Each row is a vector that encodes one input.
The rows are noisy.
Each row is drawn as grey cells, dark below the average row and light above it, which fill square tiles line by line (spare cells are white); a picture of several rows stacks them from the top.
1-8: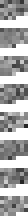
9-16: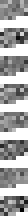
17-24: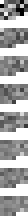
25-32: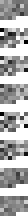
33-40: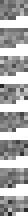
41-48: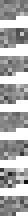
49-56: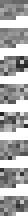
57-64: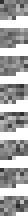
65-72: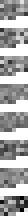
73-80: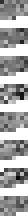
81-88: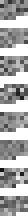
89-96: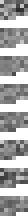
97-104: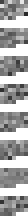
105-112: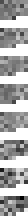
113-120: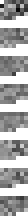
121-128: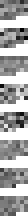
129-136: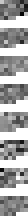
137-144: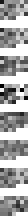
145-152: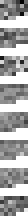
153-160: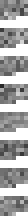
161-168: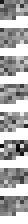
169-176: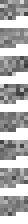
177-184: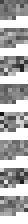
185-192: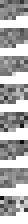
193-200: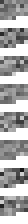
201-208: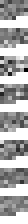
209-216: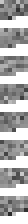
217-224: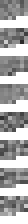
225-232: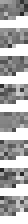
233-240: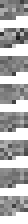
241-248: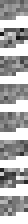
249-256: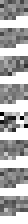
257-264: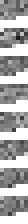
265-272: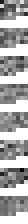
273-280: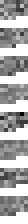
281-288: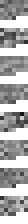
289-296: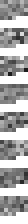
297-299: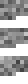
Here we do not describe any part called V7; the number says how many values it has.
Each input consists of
a point on a 9-point line, a true/false value and a value of V7.
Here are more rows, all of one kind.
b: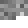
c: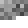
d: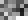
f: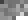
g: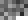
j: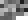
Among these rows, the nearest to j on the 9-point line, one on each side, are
b and c.
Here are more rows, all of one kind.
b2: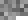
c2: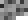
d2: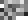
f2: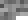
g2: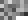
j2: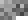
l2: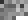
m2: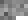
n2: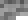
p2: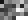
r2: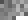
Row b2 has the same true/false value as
d2, g2 and j2.
